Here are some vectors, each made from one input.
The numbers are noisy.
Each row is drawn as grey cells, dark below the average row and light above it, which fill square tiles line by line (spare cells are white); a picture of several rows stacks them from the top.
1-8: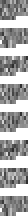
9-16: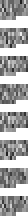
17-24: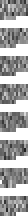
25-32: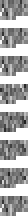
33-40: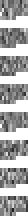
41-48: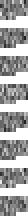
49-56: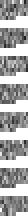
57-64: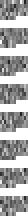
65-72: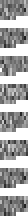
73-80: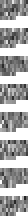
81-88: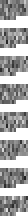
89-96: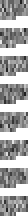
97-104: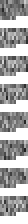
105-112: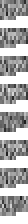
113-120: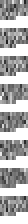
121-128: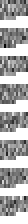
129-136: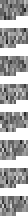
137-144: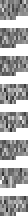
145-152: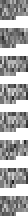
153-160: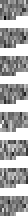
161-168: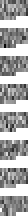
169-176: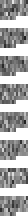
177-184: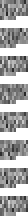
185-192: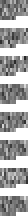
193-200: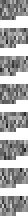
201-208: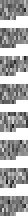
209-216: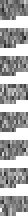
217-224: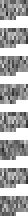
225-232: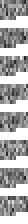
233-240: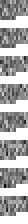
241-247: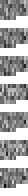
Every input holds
either a point on an 8-point circle, or a point on a 6-point line and a true/false value, or a node of a 9-node tree.
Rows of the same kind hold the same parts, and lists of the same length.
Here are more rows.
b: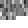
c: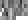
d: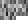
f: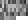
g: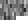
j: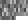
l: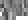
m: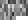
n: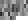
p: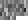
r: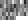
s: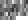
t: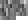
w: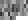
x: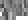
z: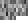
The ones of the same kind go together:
b, c, l, n, r, s, w, x
d, f, m, z
g, j, p, t

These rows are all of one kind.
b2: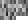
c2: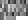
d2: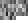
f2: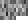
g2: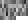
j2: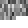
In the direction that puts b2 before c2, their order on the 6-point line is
j2, d2, b2, f2, g2, c2.
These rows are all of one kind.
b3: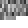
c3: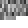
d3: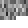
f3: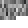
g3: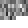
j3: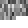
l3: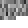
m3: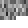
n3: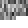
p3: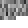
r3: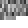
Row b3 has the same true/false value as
c3, j3, n3 and r3.
